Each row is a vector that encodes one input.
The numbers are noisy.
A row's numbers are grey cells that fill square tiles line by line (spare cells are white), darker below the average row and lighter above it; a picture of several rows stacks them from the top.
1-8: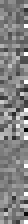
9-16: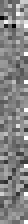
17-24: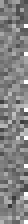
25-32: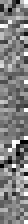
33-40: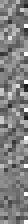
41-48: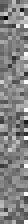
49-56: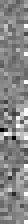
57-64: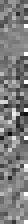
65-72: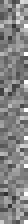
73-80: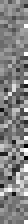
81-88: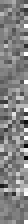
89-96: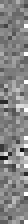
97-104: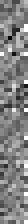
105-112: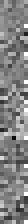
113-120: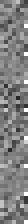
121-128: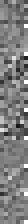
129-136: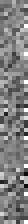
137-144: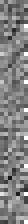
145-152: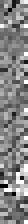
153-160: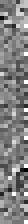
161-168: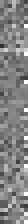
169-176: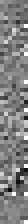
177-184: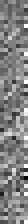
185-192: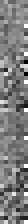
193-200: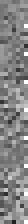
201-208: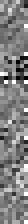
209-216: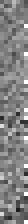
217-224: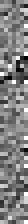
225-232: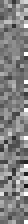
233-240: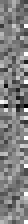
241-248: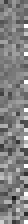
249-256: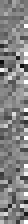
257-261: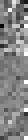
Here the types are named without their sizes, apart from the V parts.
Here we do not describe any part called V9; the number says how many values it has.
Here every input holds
a label and a value of V9, together with either a point on a line, or five true/false values.
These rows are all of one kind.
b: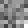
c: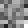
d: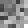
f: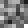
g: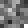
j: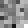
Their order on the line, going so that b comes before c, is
j, f, b, g, c, d.
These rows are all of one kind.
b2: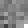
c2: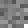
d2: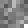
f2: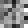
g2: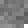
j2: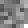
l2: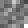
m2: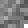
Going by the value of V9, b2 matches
d2 and g2.
